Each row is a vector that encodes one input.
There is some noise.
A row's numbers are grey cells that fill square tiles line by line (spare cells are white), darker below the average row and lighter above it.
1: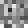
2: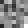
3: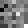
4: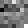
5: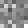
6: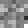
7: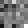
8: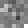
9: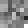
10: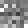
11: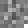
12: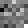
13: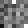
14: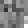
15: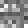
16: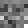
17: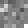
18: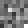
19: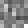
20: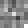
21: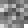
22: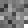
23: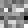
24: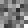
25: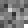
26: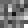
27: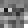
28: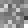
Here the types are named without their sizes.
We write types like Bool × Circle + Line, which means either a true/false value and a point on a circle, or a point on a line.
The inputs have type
Line.
